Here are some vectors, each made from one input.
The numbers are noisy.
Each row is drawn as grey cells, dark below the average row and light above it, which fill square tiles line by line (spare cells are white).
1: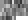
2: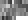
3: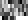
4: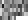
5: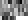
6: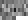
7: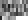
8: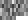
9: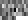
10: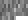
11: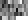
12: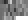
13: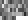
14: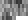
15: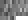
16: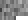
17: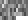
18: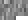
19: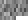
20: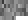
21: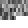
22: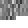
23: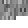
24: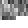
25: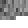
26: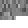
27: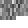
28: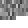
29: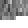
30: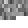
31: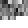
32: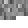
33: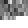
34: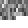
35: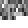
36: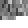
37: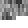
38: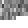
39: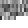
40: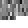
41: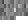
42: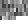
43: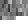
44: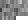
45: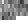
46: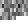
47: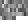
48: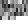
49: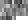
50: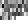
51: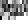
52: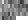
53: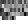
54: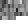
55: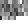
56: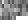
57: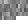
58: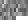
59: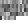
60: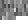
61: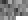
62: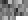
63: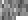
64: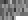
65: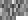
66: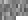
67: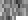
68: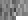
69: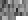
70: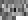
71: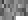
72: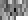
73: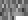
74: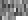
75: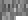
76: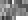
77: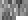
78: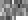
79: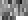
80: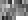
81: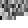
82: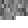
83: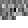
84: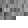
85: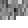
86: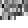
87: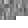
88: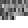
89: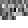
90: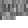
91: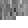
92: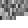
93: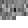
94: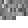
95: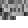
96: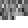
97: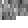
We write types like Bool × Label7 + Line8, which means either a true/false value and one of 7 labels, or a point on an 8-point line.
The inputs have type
Bool × Bool × Bool × Bool + Tree9.
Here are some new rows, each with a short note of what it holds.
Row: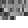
four true/false values
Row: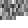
a node of a 9-node tree
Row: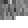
four true/false values
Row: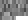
four true/false values
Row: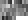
a node of a 9-node tree
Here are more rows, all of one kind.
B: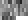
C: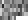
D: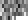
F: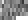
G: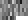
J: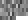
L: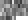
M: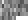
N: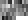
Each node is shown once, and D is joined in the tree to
B and L.
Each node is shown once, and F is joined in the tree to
M.
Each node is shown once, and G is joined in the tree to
B and J.
